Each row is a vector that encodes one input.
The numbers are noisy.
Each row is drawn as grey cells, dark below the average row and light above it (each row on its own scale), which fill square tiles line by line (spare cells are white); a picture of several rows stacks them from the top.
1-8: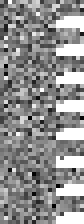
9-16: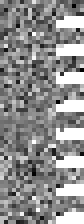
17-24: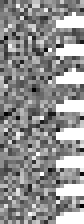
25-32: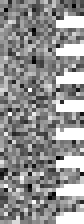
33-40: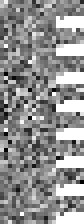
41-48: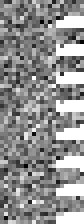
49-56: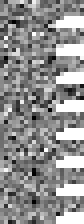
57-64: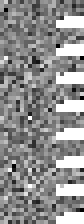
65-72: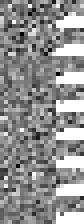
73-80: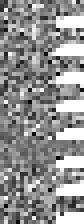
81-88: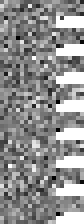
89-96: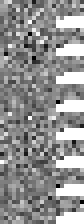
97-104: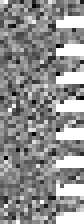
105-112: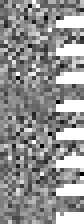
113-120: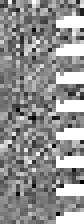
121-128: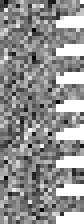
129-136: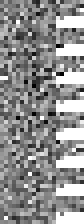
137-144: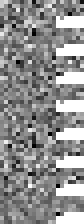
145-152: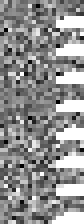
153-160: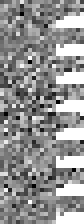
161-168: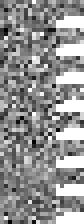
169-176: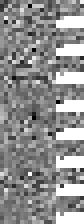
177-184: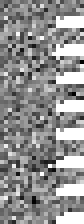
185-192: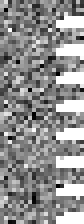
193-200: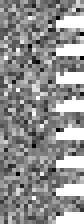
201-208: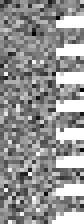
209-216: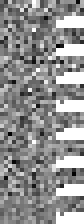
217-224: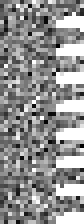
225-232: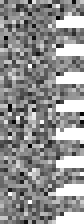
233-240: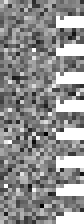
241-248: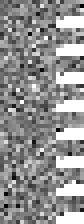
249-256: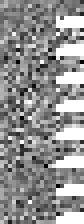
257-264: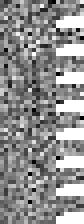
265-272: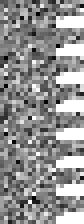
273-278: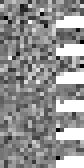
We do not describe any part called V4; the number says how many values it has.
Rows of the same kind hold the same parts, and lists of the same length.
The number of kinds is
3.
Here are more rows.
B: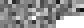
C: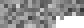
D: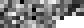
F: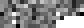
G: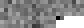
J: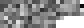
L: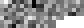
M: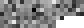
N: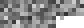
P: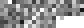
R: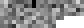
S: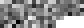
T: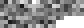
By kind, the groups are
B, L, P, R, S
C, D, F, G, M, T
J, N

